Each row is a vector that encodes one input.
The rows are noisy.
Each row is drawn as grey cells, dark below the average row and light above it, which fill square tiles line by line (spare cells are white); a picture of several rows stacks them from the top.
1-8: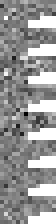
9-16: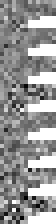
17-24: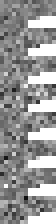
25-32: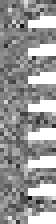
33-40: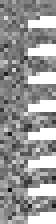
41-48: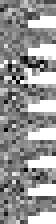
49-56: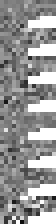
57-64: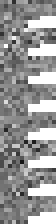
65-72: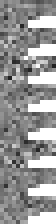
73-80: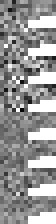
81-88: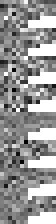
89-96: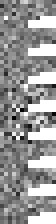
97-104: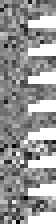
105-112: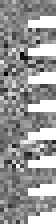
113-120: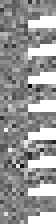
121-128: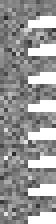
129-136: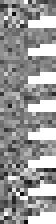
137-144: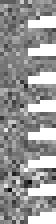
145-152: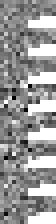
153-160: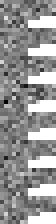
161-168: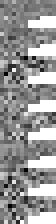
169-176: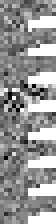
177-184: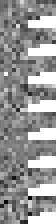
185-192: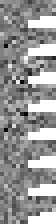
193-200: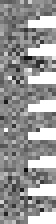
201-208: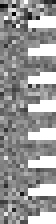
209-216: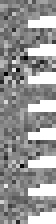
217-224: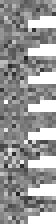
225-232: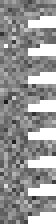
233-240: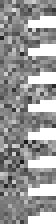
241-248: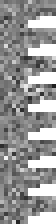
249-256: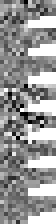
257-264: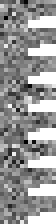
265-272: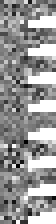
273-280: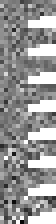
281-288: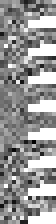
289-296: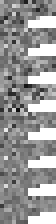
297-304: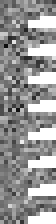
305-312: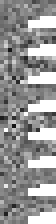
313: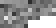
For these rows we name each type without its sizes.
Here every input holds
a label and a true/false value.
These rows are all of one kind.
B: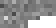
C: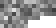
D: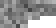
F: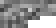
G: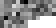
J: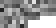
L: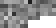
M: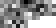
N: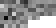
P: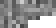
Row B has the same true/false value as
C, D and N.
